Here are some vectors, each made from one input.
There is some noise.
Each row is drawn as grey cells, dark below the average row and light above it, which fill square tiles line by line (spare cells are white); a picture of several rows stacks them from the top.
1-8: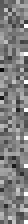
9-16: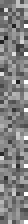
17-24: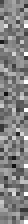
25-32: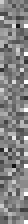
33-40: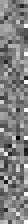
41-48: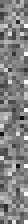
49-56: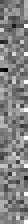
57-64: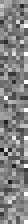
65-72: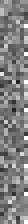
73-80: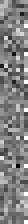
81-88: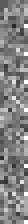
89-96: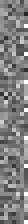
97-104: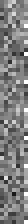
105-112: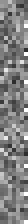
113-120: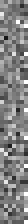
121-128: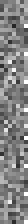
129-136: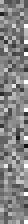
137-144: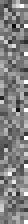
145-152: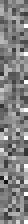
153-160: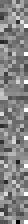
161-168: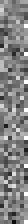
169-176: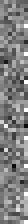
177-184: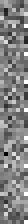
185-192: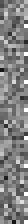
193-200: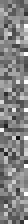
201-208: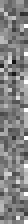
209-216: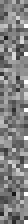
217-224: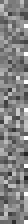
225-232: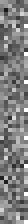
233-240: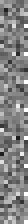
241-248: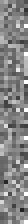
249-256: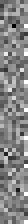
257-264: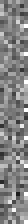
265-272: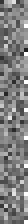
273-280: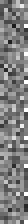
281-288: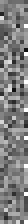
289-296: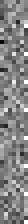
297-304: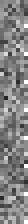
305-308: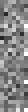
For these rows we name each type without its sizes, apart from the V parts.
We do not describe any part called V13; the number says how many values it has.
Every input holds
either a node of a tree, or three true/false values, or a value of V13.
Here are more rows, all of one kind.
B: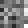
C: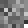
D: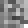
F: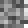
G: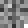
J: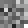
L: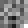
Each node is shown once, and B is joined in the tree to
C, F and L.
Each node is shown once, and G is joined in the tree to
L.
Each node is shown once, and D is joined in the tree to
F.
